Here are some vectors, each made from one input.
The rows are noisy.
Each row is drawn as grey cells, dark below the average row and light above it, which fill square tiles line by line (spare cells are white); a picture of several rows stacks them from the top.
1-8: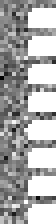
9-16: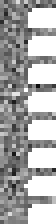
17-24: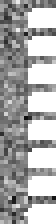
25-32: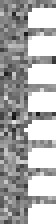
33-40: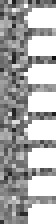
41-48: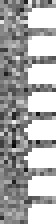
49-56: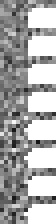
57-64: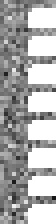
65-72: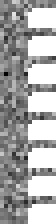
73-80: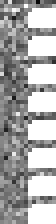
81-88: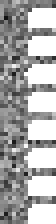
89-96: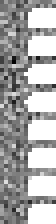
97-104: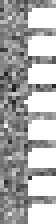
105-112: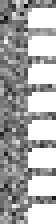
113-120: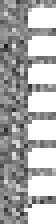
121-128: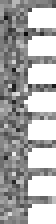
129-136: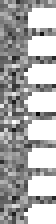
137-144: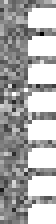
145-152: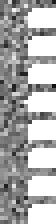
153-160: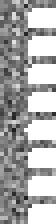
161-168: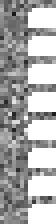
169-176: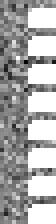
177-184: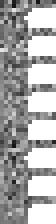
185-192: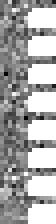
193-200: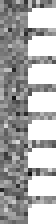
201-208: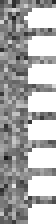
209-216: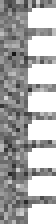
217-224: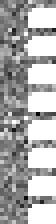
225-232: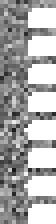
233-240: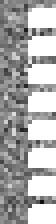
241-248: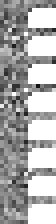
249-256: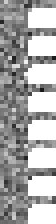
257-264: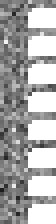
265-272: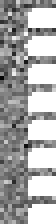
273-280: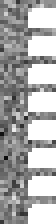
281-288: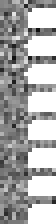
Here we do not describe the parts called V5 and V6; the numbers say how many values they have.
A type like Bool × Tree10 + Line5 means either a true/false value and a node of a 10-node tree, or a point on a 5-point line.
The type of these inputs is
Bool × Bool × Bool × (Label11 × Line11 × V5 + V6) + Line7.
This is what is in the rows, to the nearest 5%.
About 15% of them hold a point on a 7-point line. The rest hold three true/false values, together with either one of 11 labels, a point on an 11-point line and a value of V5, or a value of V6.
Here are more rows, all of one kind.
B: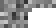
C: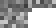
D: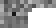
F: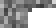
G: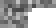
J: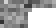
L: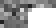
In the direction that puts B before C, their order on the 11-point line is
J, F, L, B, D, C, G.
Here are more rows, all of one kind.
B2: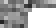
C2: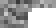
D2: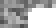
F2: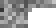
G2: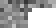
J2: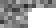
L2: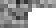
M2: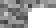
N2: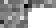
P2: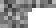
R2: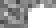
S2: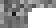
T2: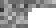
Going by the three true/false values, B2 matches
F2, G2, N2 and T2.
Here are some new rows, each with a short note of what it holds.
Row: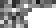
a point on a 7-point line
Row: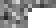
three true/false values and a value of V6
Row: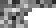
a point on a 7-point line
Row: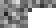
three true/false values and a value of V6
